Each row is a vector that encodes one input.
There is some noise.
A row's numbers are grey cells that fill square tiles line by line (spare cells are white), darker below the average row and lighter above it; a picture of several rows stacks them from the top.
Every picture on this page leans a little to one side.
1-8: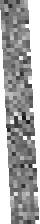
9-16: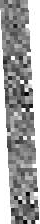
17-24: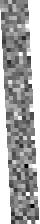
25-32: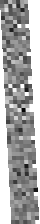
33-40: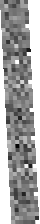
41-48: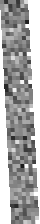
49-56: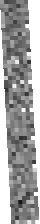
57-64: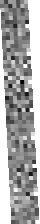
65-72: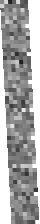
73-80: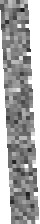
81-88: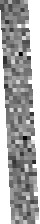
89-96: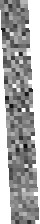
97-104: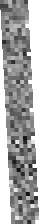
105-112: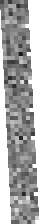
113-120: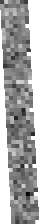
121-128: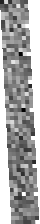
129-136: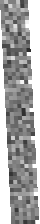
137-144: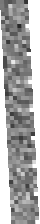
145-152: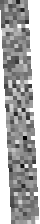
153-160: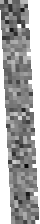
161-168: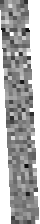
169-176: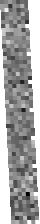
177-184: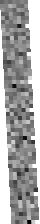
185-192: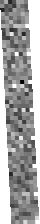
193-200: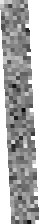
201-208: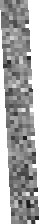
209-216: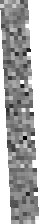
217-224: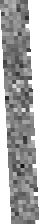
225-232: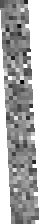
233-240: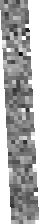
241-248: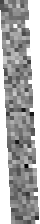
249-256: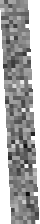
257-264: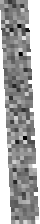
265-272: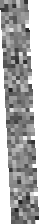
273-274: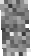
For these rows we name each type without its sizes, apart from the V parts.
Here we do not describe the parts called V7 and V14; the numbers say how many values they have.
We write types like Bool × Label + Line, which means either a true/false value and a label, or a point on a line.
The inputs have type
(Bool × Bool × Bool + V7) × (Line + V14).
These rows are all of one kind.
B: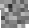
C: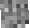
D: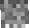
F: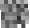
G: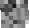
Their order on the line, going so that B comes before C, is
D, B, C, G, F.
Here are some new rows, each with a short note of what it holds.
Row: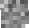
a point on a line and three true/false values
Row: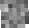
a point on a line and three true/false values
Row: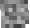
a value of V7 and a value of V14
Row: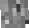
a point on a line and three true/false values
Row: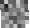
three true/false values and a value of V14
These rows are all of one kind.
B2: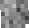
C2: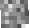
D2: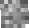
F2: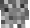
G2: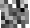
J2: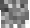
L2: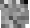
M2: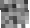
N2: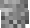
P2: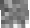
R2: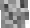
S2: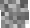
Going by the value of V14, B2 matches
F2, J2, P2 and S2.
